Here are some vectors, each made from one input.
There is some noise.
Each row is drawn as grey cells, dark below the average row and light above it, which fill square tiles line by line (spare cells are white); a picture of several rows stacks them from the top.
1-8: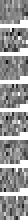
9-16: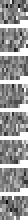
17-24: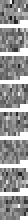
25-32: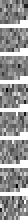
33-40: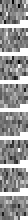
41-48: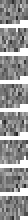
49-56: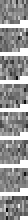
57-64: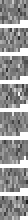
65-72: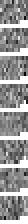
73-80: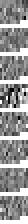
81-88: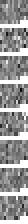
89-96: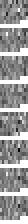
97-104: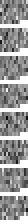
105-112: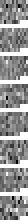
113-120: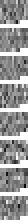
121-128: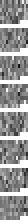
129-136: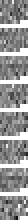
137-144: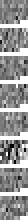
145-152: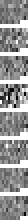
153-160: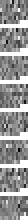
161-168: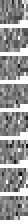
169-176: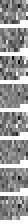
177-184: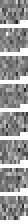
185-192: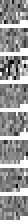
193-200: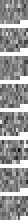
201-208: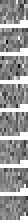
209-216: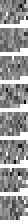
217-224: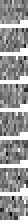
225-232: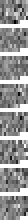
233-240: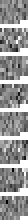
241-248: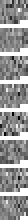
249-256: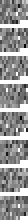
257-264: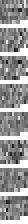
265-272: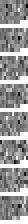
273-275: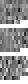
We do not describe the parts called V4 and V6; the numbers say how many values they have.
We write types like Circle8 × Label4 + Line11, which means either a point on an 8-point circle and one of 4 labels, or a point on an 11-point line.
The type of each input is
(Bool × Bool × Bool × V4 × V6 + Circle10) × Tree10 + Unit.
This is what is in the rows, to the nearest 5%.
A few of them hold a fixed value. The rest hold a node of a 10-node tree, together with either a point on a 10-point circle, or three true/false values, a value of V4 and a value of V6.
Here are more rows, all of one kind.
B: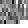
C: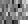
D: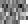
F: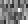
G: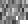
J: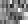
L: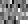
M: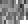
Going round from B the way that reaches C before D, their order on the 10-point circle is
B, F, J, C, L, D, G, M.
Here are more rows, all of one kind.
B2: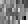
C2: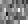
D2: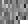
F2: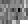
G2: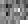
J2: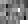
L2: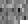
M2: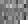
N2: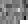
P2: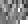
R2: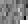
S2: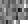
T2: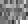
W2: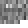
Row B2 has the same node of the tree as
G2, J2, N2 and R2.
